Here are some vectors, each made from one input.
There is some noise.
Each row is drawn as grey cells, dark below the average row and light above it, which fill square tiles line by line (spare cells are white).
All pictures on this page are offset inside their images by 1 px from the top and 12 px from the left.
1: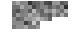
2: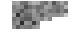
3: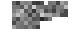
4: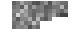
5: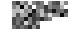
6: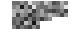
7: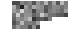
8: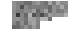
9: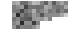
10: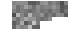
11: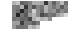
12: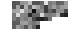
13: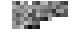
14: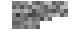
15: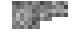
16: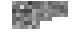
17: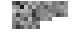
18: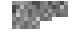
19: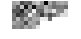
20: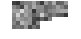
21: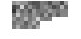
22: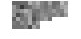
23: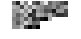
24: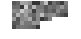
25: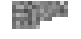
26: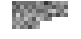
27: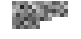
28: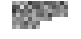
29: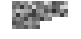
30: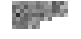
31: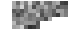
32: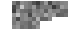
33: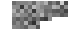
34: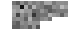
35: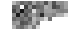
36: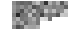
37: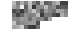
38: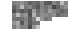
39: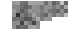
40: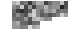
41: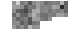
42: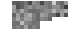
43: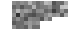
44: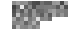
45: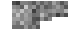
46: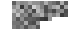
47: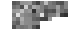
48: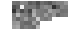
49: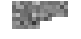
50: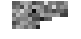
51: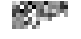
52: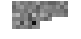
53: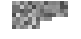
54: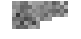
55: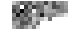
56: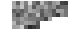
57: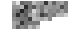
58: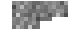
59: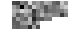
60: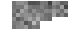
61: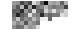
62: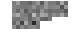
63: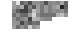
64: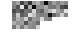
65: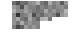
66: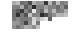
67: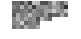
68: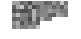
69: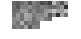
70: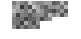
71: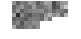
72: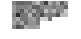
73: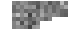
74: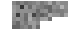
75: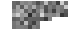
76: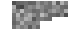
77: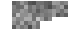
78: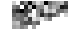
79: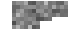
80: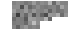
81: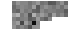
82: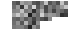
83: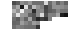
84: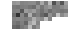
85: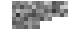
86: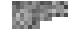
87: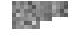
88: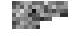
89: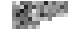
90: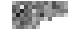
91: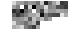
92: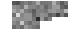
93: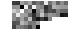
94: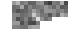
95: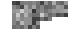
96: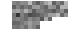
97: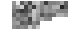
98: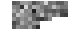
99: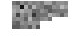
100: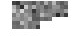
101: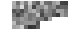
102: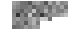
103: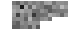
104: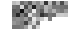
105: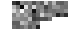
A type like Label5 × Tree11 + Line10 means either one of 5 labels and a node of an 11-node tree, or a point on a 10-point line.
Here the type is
List2(Line13).
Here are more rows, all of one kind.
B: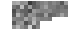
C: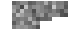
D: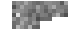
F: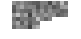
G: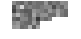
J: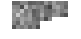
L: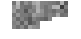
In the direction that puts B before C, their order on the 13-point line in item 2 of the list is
B, C, L, D, G, J, F.
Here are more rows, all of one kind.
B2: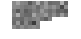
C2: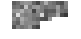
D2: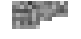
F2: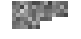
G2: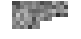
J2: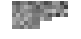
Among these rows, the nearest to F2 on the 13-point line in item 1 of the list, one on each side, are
C2 and J2.
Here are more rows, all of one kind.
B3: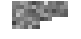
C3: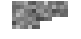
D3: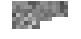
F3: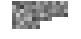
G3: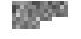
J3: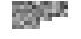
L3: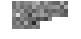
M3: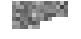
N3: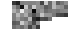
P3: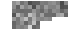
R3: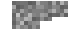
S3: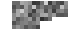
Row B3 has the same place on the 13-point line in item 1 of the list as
C3, G3 and S3.
